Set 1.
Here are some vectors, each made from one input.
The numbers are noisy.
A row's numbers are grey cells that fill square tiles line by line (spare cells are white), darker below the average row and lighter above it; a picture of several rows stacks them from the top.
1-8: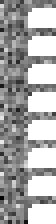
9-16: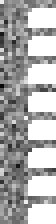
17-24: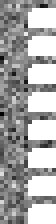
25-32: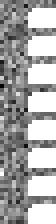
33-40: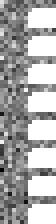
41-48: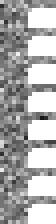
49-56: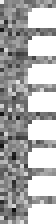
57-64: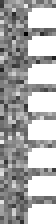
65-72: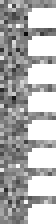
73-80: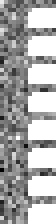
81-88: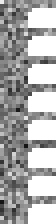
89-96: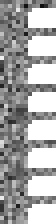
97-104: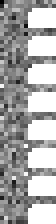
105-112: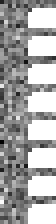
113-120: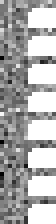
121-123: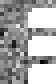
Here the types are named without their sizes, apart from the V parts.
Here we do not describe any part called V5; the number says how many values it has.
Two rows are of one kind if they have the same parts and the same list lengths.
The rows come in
2 kinds.
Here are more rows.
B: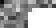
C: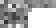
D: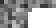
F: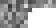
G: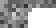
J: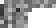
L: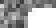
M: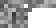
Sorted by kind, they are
B, C, F, L, M
D, G, J

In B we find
a point on a circle and a point on a line.
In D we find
a point on a circle and a value of V5.
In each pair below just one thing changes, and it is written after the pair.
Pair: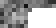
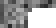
the place on the circle
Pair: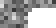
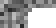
the value of V5
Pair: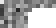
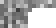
the value of V5
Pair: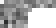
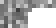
the value of V5
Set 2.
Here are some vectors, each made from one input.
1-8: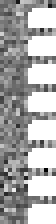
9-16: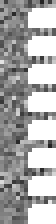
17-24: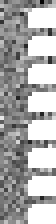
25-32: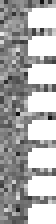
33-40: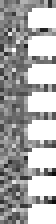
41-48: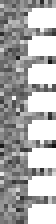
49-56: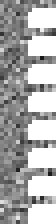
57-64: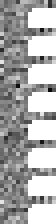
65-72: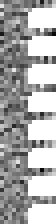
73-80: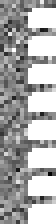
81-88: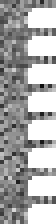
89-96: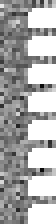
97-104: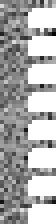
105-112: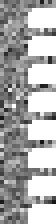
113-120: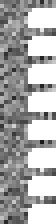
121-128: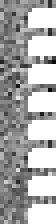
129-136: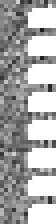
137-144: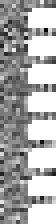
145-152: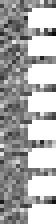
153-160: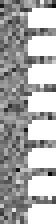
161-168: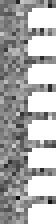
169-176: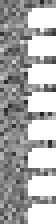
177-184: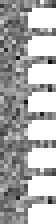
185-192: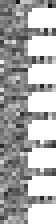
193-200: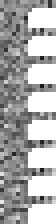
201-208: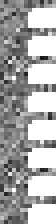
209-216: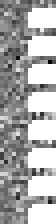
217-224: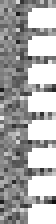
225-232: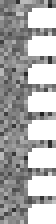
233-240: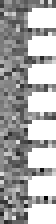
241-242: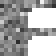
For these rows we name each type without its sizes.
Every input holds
a true/false value, together with a list of points on a line.
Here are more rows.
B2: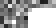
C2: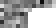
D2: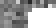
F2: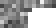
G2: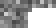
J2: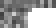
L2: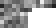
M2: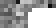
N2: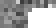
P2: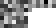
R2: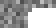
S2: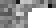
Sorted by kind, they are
B2, P2
C2, D2, G2, J2, N2, R2
F2, L2, M2, S2

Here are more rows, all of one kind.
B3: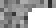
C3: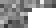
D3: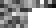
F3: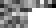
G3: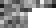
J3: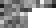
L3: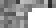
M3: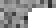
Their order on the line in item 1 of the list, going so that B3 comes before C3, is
D3, F3, G3, J3, L3, B3, C3, M3.
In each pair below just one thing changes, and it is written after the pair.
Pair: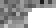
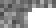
the true/false value
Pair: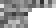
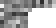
the place on the line in item 1 of the list
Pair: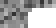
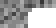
the place on the line in item 1 of the list
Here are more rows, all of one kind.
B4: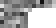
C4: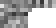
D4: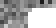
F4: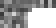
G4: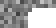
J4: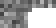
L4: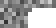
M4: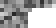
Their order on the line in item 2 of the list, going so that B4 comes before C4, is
M4, J4, F4, D4, B4, G4, C4, L4.
